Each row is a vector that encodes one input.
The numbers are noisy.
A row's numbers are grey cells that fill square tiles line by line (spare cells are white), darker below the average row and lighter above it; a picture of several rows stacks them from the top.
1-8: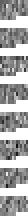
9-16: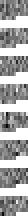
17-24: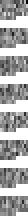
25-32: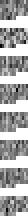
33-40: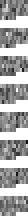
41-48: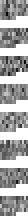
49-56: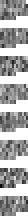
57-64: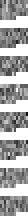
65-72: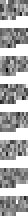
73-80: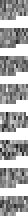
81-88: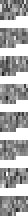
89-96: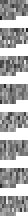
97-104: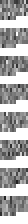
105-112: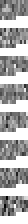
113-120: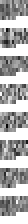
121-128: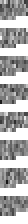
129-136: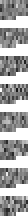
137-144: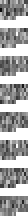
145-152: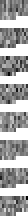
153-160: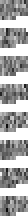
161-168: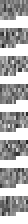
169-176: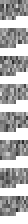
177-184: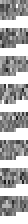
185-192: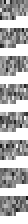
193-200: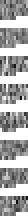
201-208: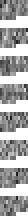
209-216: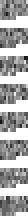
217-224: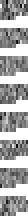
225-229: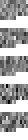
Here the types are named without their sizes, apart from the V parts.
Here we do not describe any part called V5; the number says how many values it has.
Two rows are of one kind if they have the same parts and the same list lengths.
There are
4 kinds of row.
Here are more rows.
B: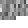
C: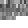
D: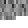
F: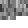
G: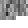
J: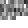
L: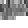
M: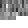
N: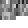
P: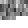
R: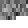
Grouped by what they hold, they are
B, G
C, F, J, L, P
D, M
N, R

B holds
a label.
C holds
two labels and a node of a tree.
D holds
a point on a line and three true/false values.
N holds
three true/false values and a value of V5.
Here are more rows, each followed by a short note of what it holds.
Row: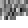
a point on a line and three true/false values
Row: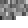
a point on a line and three true/false values
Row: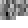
a label
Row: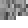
a label
